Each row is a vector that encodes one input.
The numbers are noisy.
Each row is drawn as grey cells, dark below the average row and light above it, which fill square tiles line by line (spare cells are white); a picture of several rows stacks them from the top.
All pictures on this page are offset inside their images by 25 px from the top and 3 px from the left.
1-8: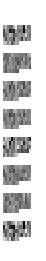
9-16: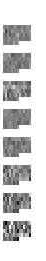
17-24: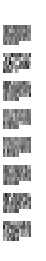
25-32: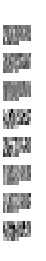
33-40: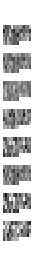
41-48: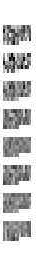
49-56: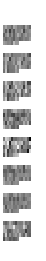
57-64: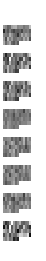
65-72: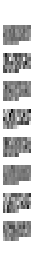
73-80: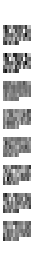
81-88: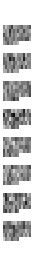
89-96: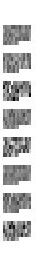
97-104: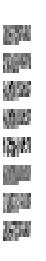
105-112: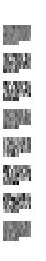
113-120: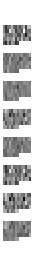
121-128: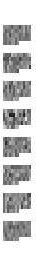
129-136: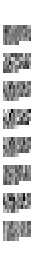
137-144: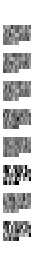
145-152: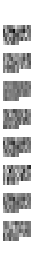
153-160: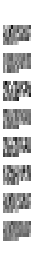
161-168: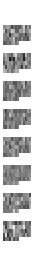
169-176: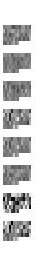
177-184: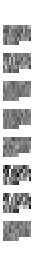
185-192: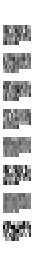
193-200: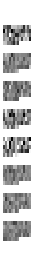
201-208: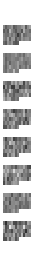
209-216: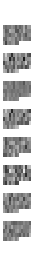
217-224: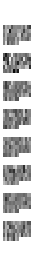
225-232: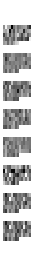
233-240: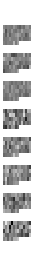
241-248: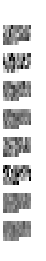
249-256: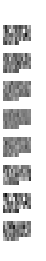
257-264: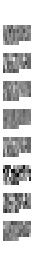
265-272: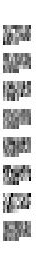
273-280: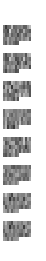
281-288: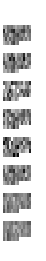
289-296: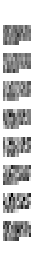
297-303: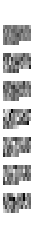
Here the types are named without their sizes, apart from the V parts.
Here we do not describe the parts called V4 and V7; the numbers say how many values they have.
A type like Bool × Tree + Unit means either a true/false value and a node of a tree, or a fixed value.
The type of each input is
Bool × (Tree + V4 × V7) + Label.
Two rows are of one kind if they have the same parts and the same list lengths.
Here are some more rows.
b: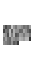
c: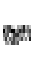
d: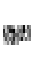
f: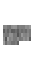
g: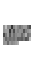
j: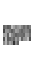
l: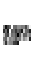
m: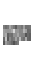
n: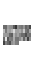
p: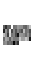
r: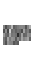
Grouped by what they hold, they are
b, j, m, n, p
c, d
f, g, l, r

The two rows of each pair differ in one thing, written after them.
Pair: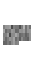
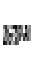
the true/false value
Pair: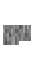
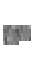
the value of V7
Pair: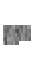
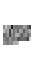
the true/false value
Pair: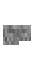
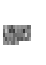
the true/false value
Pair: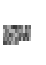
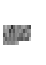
the value of V7
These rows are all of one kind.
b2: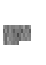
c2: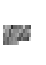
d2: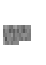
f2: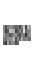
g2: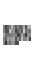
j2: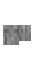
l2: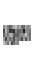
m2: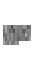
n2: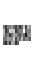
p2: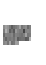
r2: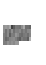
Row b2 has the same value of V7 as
f2, j2 and r2.
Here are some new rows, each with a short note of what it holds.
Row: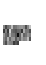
a true/false value, a value of V4 and a value of V7
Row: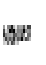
a true/false value, a value of V4 and a value of V7
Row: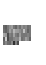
a label
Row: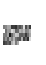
a true/false value, a value of V4 and a value of V7
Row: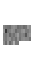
a node of a tree and a true/false value
